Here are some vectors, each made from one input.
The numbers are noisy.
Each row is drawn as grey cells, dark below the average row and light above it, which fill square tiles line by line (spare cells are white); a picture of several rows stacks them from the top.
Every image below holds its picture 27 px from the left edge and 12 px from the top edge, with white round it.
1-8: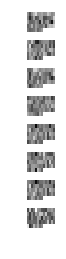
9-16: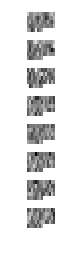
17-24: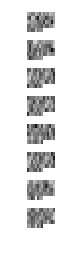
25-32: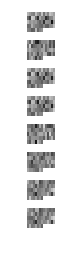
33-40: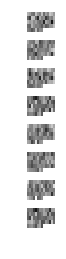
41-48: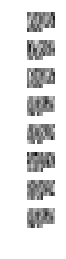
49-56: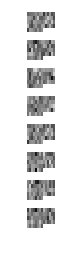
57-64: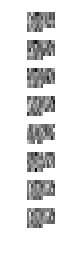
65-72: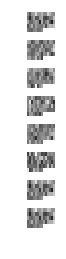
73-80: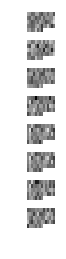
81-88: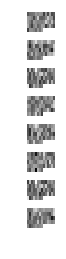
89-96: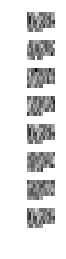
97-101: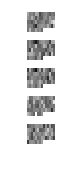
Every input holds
a point on an 18-point line.
